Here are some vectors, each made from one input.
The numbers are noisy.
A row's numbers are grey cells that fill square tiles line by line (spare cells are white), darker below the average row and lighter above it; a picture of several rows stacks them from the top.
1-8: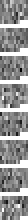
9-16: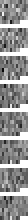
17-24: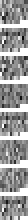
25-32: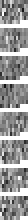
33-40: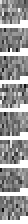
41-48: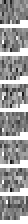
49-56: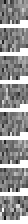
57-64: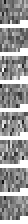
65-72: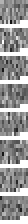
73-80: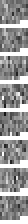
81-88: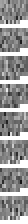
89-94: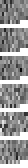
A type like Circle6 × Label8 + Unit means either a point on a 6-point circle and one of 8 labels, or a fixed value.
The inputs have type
Label5 × Line13 × Line13.
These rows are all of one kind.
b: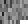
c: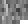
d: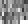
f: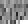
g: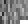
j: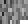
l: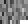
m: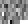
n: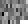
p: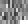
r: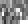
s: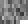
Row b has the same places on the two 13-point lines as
g, j and l.
